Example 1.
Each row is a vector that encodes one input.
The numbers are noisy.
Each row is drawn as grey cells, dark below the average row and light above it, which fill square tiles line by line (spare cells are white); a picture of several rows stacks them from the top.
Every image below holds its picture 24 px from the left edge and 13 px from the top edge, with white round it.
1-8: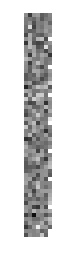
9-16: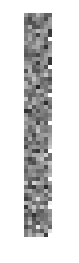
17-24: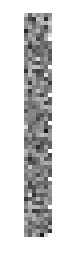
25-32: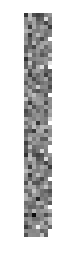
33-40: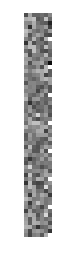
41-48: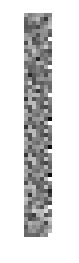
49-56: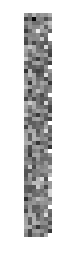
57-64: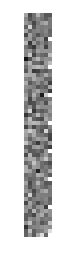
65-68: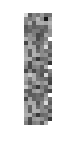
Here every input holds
one of 7 labels, together with either a point on a 9-point circle, or a fixed value.
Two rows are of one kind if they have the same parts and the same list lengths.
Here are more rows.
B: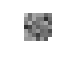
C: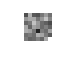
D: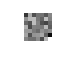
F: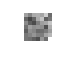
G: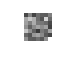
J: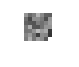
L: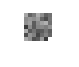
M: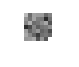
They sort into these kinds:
B, F, J, L, M
C, D, G

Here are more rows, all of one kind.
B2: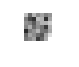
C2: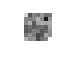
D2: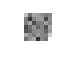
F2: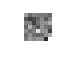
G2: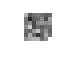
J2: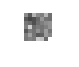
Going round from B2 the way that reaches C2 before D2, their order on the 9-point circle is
B2, J2, G2, F2, C2, D2.
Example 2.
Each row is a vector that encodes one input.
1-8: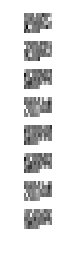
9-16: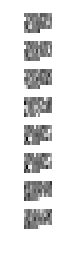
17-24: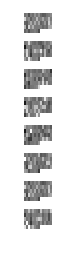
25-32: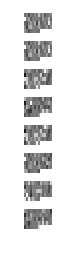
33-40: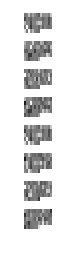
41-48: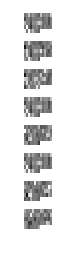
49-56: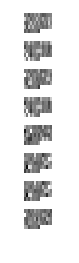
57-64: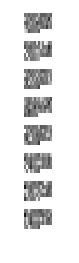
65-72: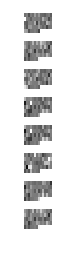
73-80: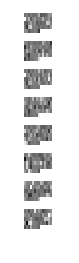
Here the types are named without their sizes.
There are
2 kinds of row.
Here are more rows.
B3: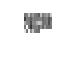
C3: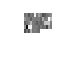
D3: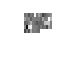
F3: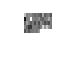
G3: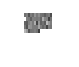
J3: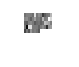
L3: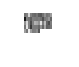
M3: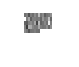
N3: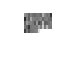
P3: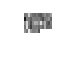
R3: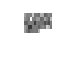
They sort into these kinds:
B3, F3, L3, N3, P3, R3
C3, D3, G3, J3, M3

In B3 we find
three true/false values.
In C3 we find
a point on a line.
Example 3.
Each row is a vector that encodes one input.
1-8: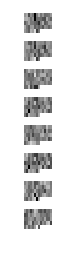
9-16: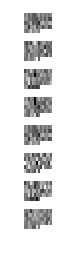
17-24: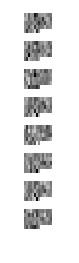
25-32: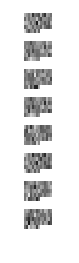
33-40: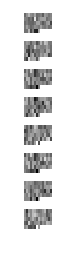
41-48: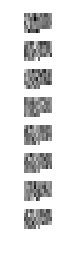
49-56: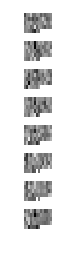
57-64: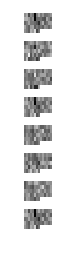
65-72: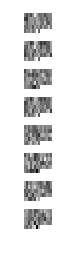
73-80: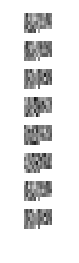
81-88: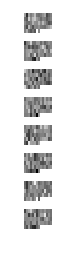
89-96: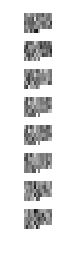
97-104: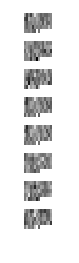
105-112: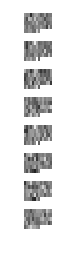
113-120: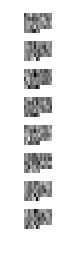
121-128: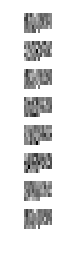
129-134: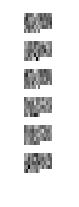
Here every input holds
either a fixed value, or a node of a 13-node tree, or four true/false values.
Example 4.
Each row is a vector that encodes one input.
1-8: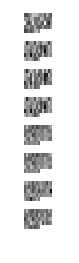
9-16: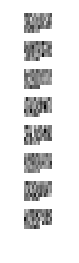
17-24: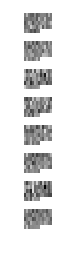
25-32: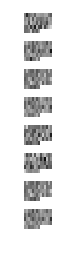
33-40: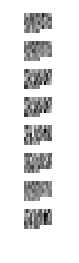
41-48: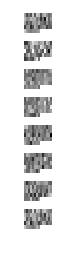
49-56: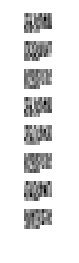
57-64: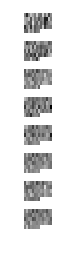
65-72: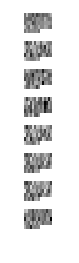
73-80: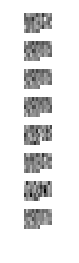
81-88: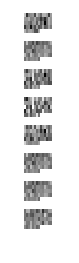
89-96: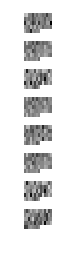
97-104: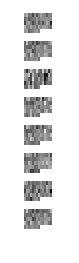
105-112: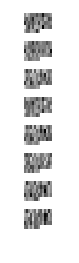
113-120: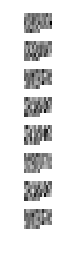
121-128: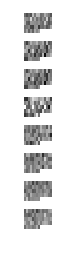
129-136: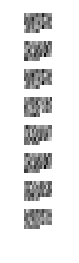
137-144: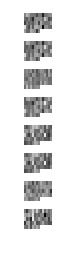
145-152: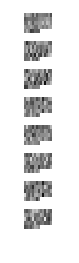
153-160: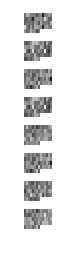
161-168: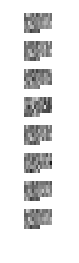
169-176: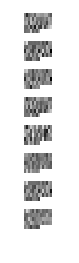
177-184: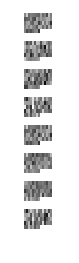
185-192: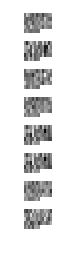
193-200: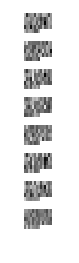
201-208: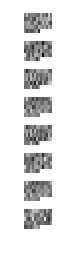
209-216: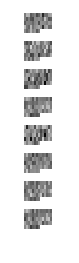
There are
2 kinds of row.
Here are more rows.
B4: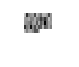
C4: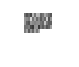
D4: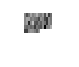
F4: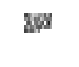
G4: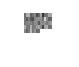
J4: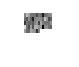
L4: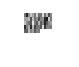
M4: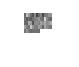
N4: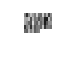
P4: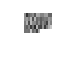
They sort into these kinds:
B4, C4, D4, F4, L4, N4, P4
G4, J4, M4

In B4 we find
three true/false values.
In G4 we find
a node of a 14-node tree.
